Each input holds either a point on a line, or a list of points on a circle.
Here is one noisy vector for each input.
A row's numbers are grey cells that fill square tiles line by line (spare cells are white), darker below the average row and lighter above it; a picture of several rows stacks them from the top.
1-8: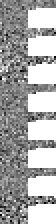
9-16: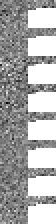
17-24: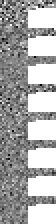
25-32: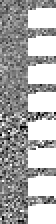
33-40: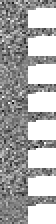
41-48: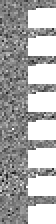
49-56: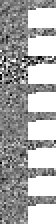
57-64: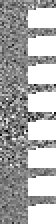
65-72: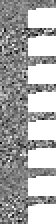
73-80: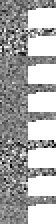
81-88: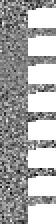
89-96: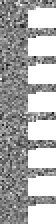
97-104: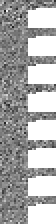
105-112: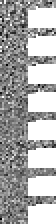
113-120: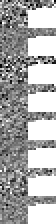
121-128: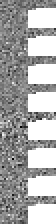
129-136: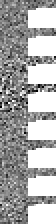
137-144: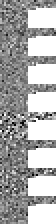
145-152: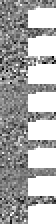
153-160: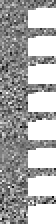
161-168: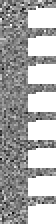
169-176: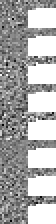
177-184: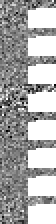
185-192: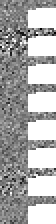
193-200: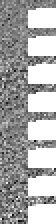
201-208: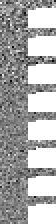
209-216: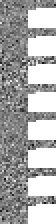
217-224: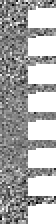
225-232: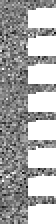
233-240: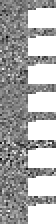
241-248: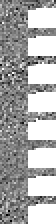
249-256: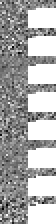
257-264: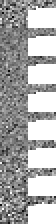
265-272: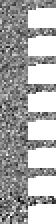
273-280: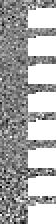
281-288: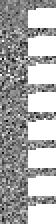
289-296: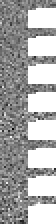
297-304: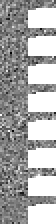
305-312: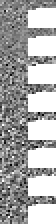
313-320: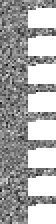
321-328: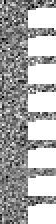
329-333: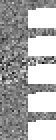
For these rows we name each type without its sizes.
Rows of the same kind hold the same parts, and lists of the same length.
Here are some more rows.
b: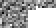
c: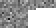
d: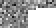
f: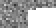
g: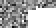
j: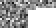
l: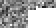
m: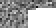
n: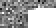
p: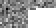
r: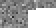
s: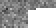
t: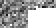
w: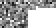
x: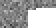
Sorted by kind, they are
b, c, m, r
d, f, x
g
j, n, w
l, p, s, t

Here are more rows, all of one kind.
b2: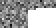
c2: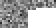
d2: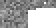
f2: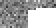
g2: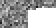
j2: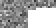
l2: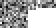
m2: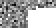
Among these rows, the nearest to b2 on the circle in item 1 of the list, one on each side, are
g2 and m2.
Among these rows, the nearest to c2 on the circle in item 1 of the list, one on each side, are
d2 and f2.
